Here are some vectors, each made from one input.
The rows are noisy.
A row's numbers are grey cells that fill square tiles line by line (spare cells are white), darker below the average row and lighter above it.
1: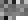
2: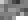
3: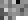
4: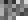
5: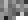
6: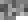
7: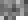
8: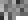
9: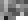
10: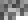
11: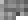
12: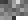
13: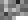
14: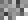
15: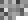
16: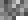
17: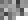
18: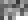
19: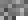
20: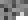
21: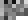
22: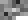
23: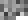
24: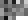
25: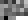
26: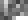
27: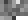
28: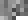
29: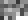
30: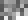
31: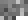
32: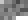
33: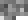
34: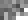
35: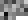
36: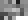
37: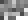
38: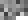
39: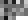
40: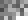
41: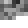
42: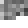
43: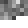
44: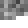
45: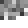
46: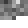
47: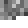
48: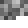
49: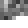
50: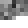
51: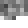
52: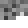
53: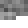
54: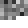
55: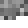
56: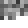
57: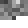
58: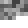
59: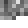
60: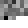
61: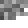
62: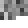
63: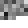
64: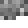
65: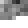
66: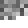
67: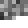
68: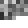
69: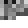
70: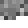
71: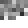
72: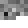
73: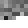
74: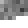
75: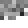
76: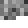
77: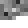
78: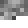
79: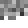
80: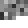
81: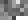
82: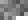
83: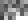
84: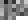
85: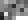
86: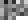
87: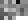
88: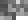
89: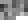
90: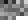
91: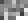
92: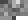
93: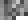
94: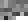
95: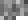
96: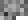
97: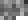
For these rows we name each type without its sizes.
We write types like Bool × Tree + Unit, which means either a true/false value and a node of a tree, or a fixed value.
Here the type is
(Bool × Bool × Bool + Line) × Line.
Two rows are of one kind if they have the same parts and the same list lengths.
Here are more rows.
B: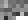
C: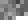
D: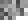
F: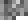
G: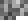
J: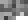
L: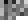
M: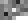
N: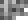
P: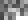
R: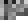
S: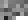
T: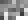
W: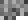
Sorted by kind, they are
B, D, G, J, M, N, P, S, W
C, F, L, R, T

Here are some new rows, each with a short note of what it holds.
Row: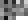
a point on a line and three true/false values
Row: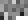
a point on each of two lines
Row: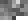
a point on each of two lines
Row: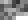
a point on a line and three true/false values
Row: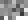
a point on each of two lines
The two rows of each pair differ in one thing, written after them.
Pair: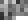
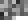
one of the three true/false values
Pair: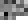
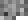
the place on the line
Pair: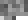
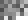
the place on the line
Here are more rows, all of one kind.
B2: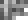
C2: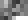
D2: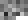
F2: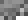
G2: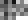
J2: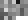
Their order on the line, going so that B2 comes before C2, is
B2, J2, C2, D2, F2, G2.
